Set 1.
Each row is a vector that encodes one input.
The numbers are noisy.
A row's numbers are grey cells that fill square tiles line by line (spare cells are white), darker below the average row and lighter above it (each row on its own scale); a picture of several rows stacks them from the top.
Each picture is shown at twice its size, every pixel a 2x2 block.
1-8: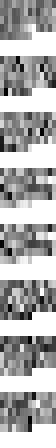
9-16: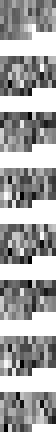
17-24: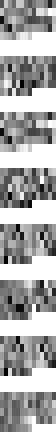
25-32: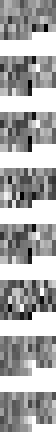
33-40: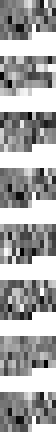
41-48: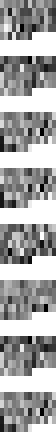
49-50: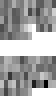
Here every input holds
one of 10 labels.
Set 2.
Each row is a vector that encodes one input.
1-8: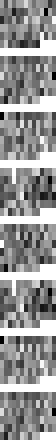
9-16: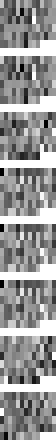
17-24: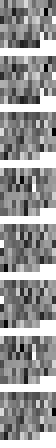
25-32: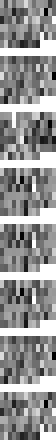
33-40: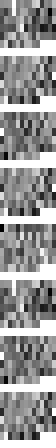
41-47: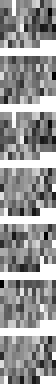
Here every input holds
a point on a 7-point line.
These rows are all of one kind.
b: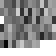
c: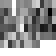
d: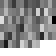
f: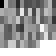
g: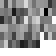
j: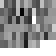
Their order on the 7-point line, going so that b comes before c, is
f, d, b, j, g, c.
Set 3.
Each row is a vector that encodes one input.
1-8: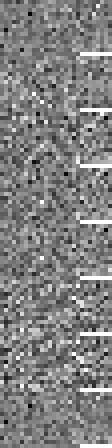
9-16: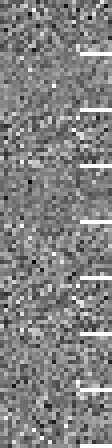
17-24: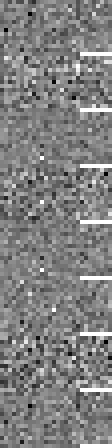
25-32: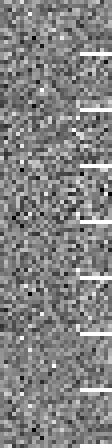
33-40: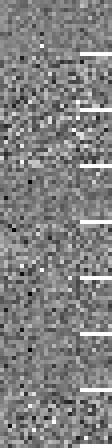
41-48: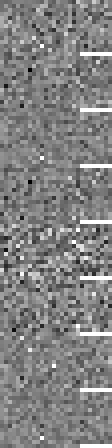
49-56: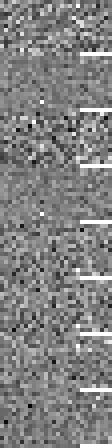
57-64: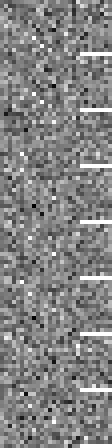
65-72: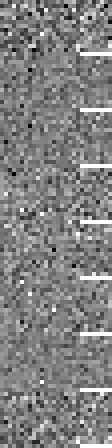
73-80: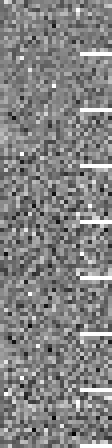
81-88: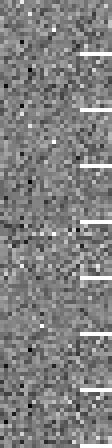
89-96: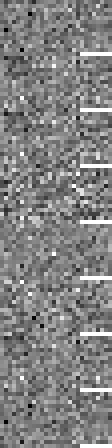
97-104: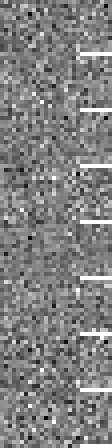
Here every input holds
either a point on an 11-point circle, or a fixed value.
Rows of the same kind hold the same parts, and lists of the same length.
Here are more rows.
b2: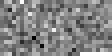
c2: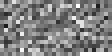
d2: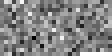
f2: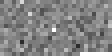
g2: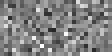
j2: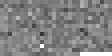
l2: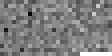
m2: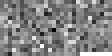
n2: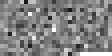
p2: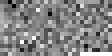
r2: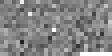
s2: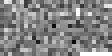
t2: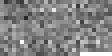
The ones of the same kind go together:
b2, d2, f2, g2, j2, l2, m2, n2, p2, r2, s2, t2
c2

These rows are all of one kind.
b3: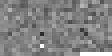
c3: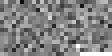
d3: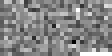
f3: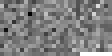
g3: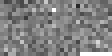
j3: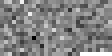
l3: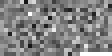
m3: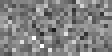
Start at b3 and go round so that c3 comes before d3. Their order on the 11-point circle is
b3, m3, g3, f3, c3, d3, j3, l3.
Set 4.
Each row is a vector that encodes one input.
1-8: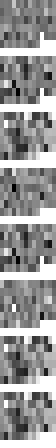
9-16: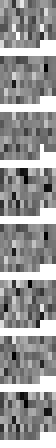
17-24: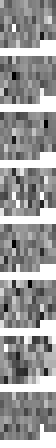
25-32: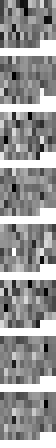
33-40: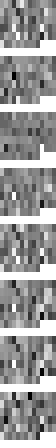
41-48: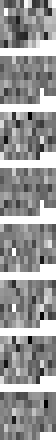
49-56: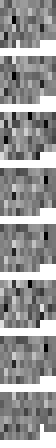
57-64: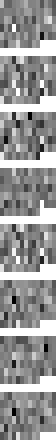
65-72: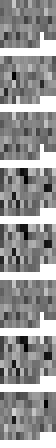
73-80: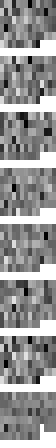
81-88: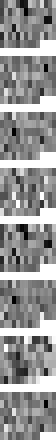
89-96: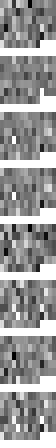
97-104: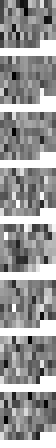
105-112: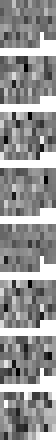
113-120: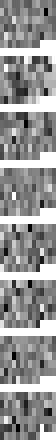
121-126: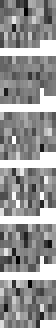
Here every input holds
either a point on a 15-point circle, or a fixed value.
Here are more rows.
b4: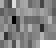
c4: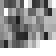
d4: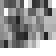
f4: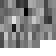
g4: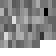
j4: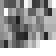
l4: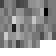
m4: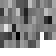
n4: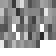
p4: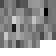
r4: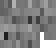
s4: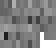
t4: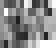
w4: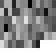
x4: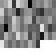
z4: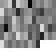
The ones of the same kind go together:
b4, f4, g4, l4, m4, n4, p4, r4, s4, w4, x4, z4
c4, d4, j4, t4

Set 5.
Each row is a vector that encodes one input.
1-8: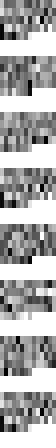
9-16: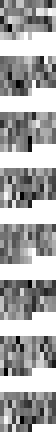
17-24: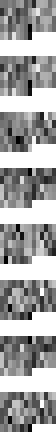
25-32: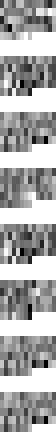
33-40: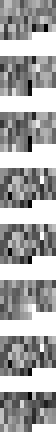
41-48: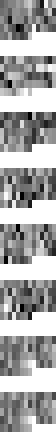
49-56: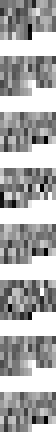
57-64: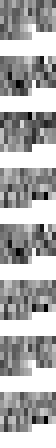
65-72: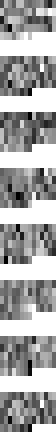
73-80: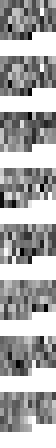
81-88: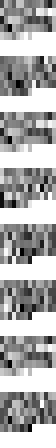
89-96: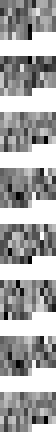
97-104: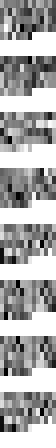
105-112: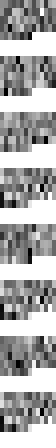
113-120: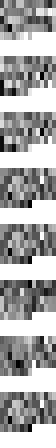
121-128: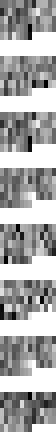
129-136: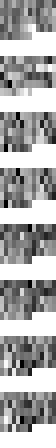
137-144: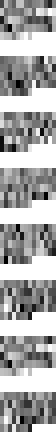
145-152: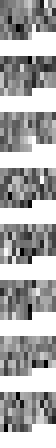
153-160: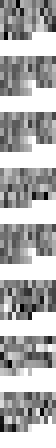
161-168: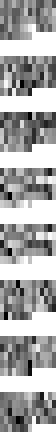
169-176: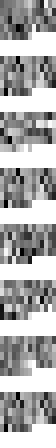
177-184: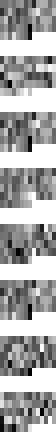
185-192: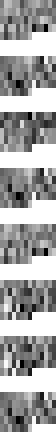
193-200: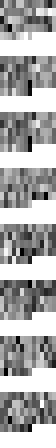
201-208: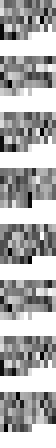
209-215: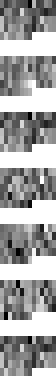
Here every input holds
one of 10 labels.
